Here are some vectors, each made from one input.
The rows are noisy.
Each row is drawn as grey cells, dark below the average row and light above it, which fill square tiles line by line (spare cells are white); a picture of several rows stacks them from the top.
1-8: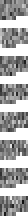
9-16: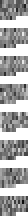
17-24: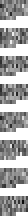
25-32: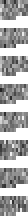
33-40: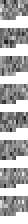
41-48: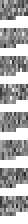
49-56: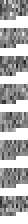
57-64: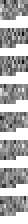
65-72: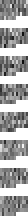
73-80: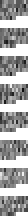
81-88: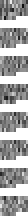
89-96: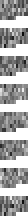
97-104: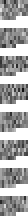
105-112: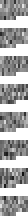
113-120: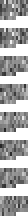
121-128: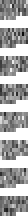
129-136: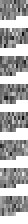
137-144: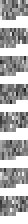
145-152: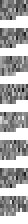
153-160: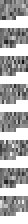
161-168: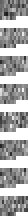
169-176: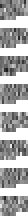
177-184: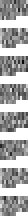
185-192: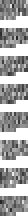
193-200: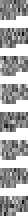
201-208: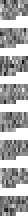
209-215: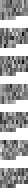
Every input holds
either a point on a 7-point line, or a point on an 11-point line.
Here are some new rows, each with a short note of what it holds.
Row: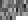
a point on a 7-point line
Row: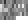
a point on an 11-point line
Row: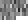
a point on an 11-point line
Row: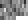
a point on an 11-point line
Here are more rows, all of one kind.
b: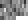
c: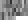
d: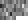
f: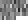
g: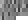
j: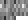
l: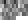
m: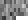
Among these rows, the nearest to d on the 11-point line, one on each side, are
b and m.
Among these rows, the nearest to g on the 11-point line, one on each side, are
c and f.
